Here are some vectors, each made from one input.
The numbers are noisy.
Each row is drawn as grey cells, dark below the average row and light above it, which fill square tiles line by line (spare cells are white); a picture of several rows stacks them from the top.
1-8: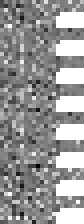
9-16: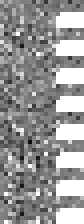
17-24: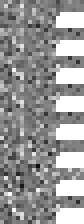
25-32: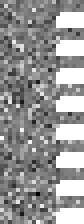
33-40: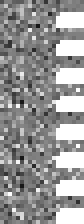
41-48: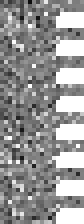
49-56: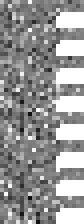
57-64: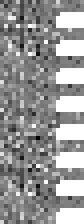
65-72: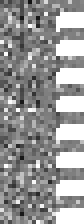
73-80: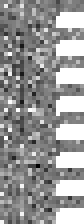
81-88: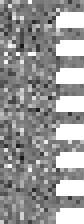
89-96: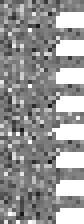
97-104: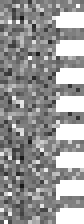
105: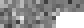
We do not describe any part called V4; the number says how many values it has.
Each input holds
a true/false value, together with either a point on a 5-point line, or a value of V4.
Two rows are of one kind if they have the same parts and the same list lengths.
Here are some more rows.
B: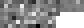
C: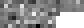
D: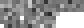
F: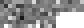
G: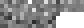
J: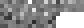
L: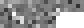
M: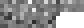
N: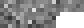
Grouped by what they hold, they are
B, C, D, G, J, L, M, N
F

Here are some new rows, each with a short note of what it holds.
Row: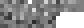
a point on a 5-point line and a true/false value
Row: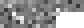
a point on a 5-point line and a true/false value
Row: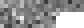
a point on a 5-point line and a true/false value
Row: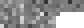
a point on a 5-point line and a true/false value
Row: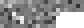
a point on a 5-point line and a true/false value
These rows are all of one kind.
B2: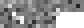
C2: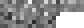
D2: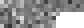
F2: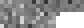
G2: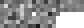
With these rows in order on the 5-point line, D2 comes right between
B2 and F2.
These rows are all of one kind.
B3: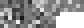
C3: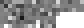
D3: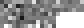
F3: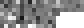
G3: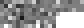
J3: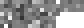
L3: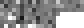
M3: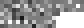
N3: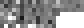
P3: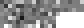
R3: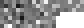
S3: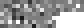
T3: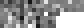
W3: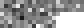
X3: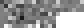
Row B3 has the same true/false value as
M3, R3, S3 and T3.
